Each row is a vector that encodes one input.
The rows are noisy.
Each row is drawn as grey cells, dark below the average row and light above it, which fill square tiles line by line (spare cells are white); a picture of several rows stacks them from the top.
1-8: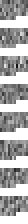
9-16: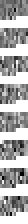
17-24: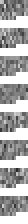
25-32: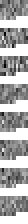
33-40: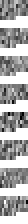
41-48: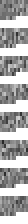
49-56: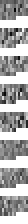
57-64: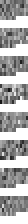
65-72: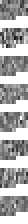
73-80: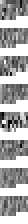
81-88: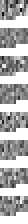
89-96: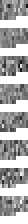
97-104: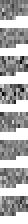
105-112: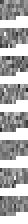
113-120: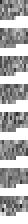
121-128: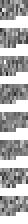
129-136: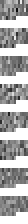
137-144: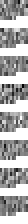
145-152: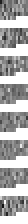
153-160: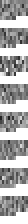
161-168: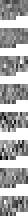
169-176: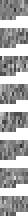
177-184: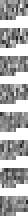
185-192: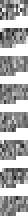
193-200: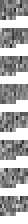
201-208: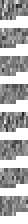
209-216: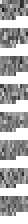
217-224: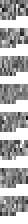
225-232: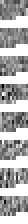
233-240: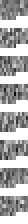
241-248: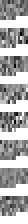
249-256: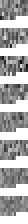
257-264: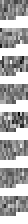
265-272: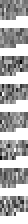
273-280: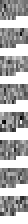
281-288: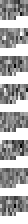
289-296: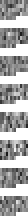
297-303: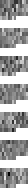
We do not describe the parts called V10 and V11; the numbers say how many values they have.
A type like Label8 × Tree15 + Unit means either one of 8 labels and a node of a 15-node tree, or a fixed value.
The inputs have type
(Bool × Bool × Bool + V10) × (Line6 + Line7) + V11.
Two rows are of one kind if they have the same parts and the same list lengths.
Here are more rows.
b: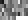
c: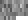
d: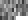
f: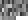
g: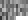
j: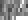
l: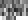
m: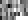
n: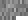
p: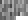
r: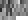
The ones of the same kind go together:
b, g, m
c, j
d, f, n
l, r
p

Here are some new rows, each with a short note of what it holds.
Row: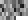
a value of V11
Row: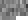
a point on a 7-point line and a value of V10
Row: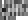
a point on a 7-point line and a value of V10
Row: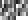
a value of V11
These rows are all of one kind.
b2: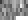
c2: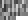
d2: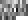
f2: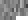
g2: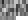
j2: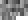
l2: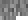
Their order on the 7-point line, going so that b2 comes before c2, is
b2, g2, j2, f2, c2, d2, l2.
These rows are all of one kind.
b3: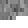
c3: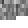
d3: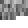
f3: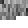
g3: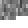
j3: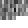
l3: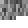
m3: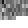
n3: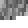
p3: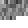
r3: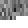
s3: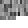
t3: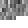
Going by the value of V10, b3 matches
m3 and t3.
